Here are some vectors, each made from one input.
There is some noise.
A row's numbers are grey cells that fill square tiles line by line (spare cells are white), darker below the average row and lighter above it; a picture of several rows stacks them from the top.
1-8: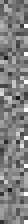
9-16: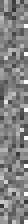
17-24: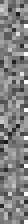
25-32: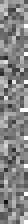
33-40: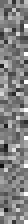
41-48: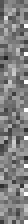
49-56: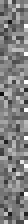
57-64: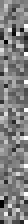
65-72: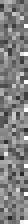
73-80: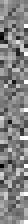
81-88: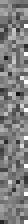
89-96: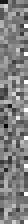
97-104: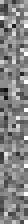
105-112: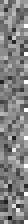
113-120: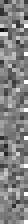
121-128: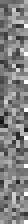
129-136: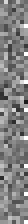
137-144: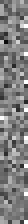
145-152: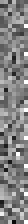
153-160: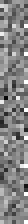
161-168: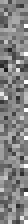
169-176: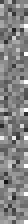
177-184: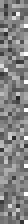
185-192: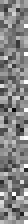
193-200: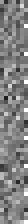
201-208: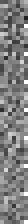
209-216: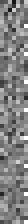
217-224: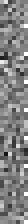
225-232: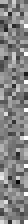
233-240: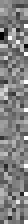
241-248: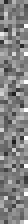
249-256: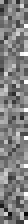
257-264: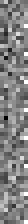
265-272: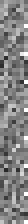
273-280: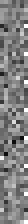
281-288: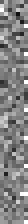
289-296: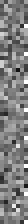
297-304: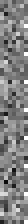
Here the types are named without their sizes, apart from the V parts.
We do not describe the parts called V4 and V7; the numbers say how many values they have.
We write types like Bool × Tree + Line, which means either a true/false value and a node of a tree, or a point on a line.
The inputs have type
Label + (Line × V7 + V4) × Tree.
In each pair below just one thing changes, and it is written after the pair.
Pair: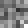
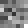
the place on the line
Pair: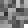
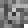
the place on the line
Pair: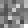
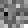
the place on the line
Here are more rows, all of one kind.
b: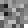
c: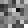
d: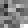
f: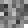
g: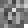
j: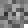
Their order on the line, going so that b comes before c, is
g, b, j, d, f, c.
